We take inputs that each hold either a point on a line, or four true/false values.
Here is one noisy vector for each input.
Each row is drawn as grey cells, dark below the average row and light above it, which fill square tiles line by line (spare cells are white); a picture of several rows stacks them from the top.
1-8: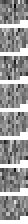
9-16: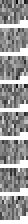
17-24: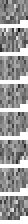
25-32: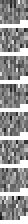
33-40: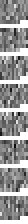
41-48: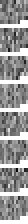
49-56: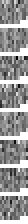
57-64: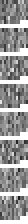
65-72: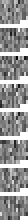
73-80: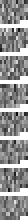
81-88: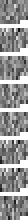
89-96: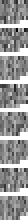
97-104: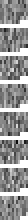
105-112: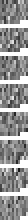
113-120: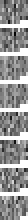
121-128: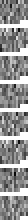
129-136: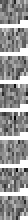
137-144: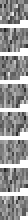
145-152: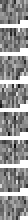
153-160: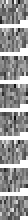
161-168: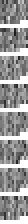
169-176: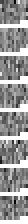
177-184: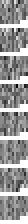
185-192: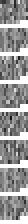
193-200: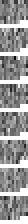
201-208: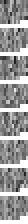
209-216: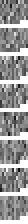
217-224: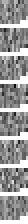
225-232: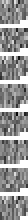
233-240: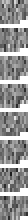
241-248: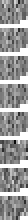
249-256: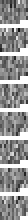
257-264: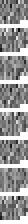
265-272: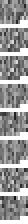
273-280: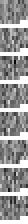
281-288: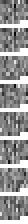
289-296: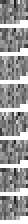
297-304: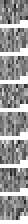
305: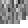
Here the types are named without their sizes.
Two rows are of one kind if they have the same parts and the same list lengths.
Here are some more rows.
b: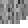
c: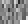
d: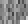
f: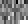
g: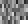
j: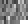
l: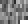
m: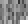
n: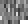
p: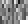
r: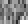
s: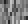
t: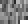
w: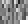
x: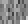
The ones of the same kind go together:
b, c, d, m, p, r, w, x
f, g, j, l, n, s, t

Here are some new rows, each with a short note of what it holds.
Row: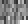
four true/false values
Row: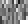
a point on a line
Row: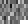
four true/false values
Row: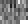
four true/false values
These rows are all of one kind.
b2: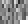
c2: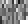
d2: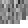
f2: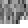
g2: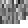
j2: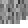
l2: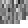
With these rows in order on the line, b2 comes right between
d2 and l2.
